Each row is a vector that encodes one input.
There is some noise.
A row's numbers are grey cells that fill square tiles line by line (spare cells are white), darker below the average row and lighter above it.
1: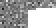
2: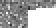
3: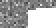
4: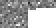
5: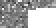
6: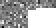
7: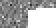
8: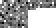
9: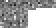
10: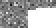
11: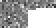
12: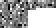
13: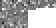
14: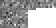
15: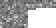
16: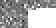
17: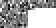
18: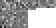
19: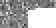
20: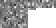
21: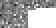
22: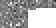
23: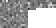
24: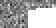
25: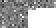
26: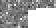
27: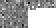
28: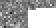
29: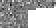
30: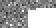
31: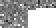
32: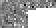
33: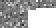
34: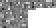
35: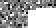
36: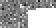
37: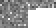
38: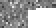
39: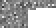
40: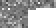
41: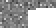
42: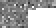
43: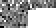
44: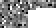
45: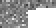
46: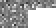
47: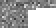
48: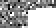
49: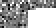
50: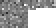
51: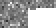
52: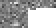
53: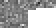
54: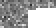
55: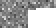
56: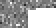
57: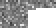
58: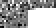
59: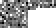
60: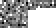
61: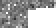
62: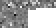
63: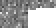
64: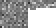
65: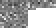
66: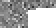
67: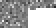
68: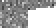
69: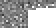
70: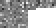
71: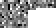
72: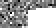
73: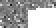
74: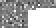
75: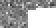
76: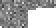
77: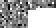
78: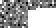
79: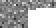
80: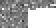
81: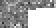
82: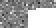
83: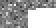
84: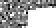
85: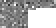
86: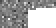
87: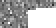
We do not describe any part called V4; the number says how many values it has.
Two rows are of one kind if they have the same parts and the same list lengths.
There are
2 kinds of row.
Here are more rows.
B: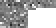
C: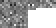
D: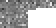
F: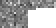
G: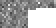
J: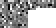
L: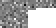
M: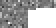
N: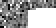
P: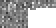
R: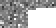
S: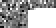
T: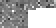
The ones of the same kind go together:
B, C, D, F, G, L, M, P, R, T
J, N, S

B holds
a node of a 9-node tree and a true/false value.
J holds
a value of V4.
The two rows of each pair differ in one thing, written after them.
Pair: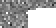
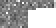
the true/false value
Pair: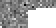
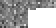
the true/false value
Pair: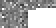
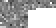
the true/false value
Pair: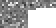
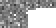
the true/false value
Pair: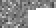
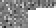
the true/false value
